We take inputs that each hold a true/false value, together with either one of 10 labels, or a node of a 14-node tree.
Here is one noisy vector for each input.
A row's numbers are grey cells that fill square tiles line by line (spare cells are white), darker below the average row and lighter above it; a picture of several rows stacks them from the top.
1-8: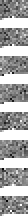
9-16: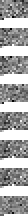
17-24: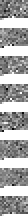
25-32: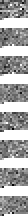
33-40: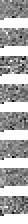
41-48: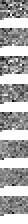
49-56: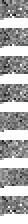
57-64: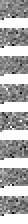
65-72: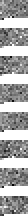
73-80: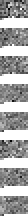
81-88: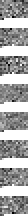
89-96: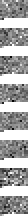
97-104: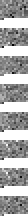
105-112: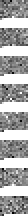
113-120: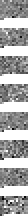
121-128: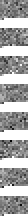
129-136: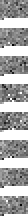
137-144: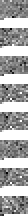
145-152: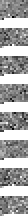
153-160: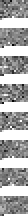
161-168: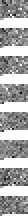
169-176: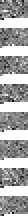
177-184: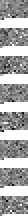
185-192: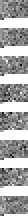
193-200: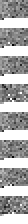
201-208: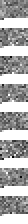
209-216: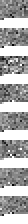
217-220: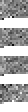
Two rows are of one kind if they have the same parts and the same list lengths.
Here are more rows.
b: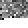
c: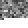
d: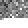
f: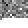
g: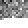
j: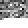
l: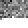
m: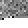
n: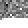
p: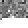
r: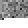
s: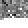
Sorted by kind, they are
b, c, m, r
d, f, g, j, l, n, p, s

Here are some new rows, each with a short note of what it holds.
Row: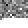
a node of a 14-node tree and a true/false value
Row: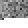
one of 10 labels and a true/false value
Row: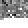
a node of a 14-node tree and a true/false value
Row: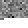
one of 10 labels and a true/false value
